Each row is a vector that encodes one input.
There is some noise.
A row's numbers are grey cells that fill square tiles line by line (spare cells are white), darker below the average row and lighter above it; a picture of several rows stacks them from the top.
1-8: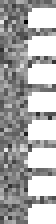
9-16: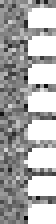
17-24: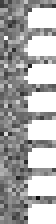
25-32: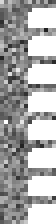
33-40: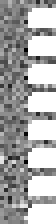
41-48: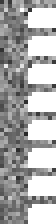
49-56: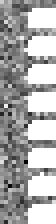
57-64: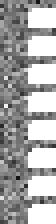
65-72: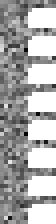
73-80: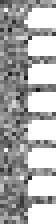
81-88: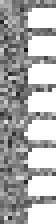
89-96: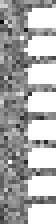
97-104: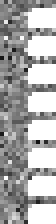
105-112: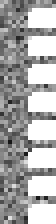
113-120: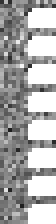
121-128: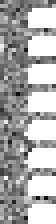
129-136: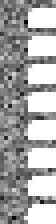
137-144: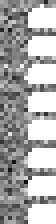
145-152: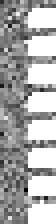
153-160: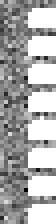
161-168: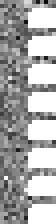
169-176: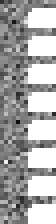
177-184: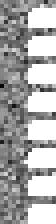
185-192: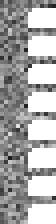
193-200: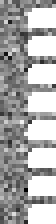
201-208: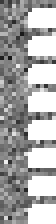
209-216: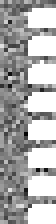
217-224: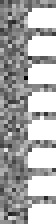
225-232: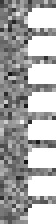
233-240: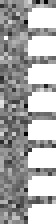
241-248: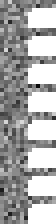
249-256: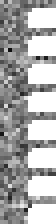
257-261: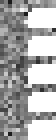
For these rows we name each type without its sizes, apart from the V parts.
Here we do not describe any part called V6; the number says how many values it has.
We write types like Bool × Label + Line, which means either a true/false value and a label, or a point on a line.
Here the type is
(Bool × Bool × Bool + V6) × Label.
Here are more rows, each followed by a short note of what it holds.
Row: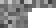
a label and a value of V6
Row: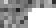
a label and a value of V6
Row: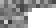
a label and a value of V6
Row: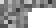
a label and a value of V6
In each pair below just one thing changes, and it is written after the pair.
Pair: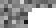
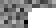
the label
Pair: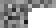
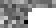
the label
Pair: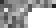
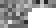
one of the three true/false values
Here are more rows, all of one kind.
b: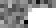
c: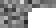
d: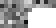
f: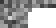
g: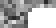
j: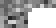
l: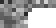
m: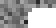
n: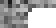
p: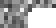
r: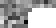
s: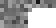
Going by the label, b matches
f and n.
